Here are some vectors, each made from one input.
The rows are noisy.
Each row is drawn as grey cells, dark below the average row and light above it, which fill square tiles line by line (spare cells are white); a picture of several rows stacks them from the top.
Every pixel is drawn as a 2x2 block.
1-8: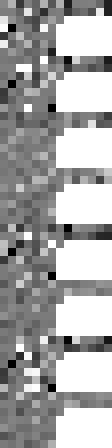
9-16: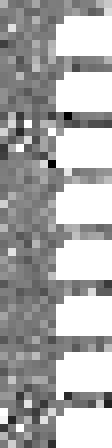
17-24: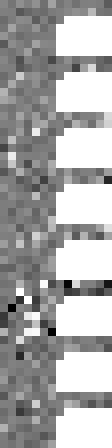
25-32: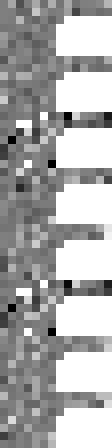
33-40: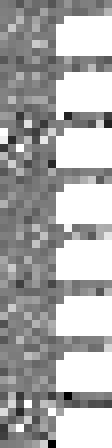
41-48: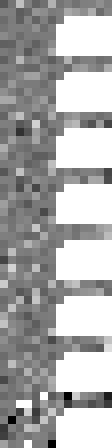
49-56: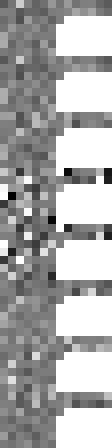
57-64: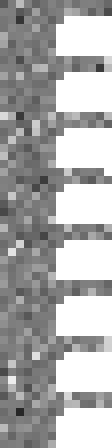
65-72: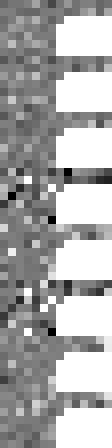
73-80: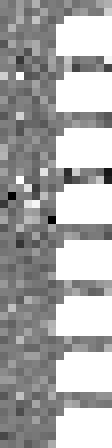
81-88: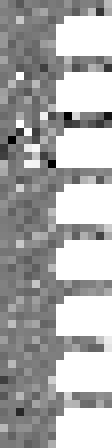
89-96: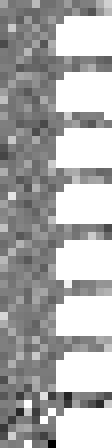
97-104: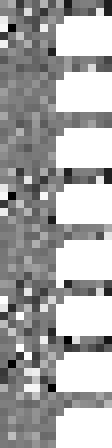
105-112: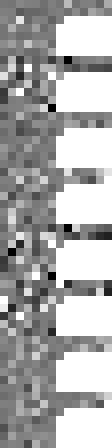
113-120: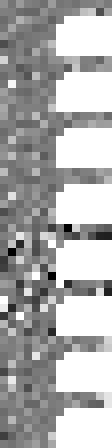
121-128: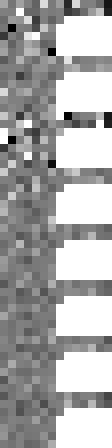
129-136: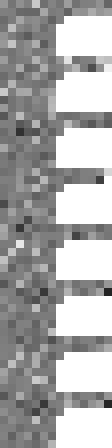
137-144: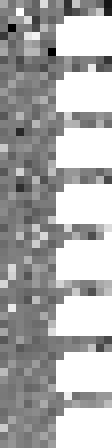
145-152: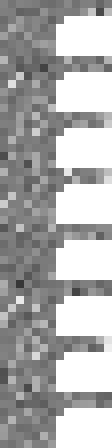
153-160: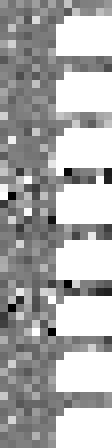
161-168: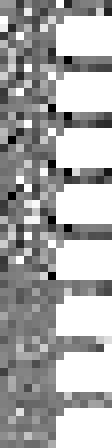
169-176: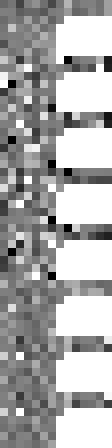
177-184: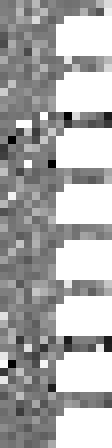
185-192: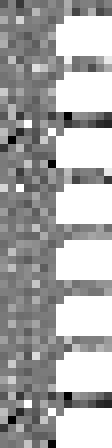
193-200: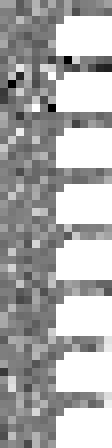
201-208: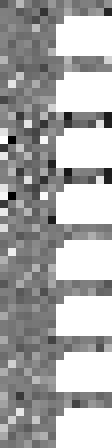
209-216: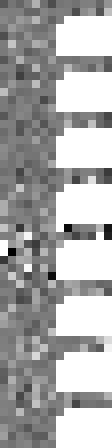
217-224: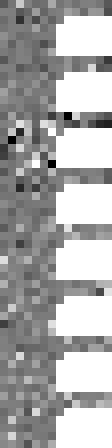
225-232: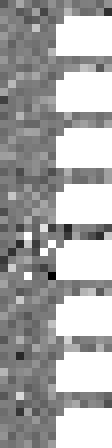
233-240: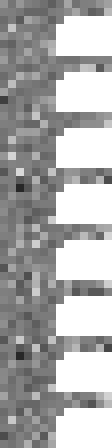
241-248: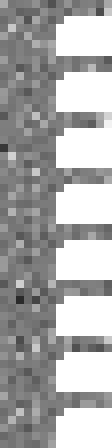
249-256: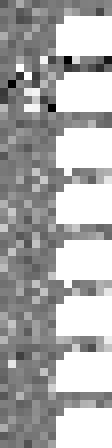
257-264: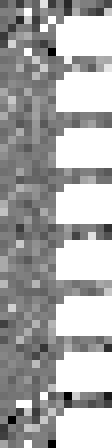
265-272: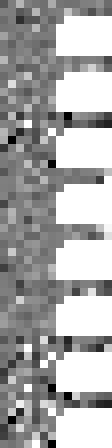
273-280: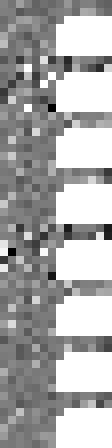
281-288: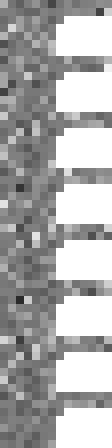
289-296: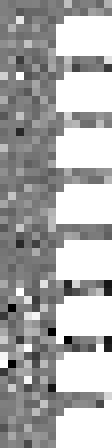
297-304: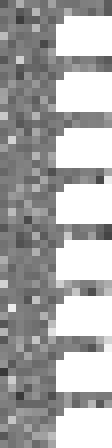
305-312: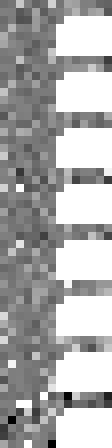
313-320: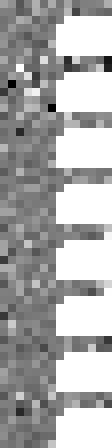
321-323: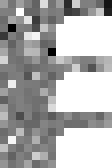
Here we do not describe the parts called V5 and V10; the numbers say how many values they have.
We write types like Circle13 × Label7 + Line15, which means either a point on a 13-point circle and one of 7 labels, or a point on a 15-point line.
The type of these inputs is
(Line13 + V5) × Tree13 + V10.
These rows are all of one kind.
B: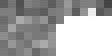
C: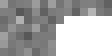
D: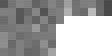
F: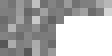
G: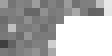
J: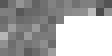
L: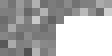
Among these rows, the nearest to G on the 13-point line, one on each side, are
J and L.
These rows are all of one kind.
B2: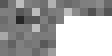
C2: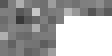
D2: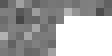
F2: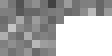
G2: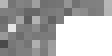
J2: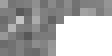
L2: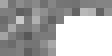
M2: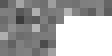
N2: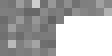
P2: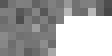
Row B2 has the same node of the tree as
C2, D2 and M2.
